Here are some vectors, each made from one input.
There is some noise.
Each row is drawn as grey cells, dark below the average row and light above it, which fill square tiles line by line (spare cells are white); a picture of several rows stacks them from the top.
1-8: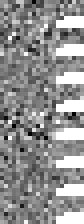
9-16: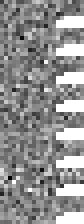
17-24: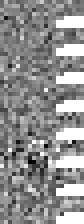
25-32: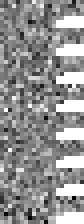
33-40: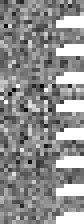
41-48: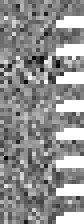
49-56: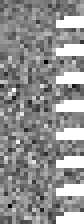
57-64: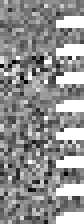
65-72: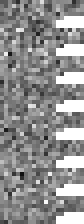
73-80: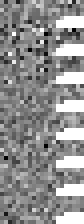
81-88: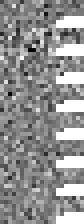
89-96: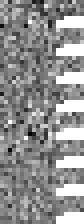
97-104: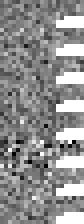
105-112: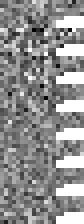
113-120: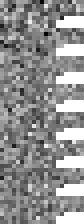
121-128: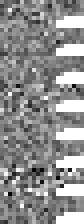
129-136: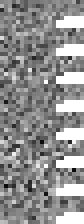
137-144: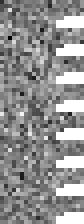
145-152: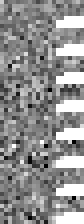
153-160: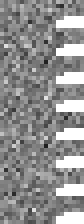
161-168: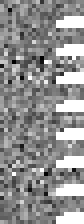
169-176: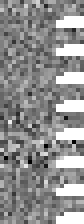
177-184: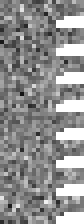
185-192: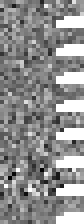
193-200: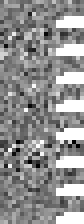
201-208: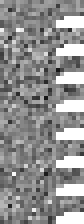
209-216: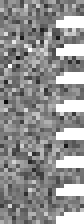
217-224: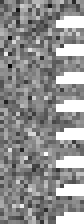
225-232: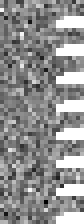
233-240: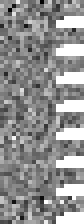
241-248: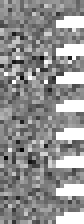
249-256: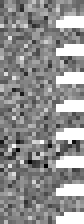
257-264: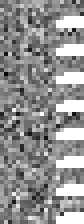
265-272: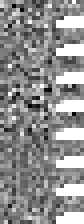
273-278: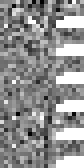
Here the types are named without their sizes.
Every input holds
a node of a tree and four true/false values.
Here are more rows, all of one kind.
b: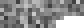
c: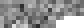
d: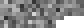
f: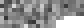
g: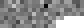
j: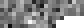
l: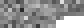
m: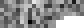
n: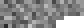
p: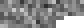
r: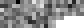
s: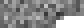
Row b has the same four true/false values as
f, l and r.
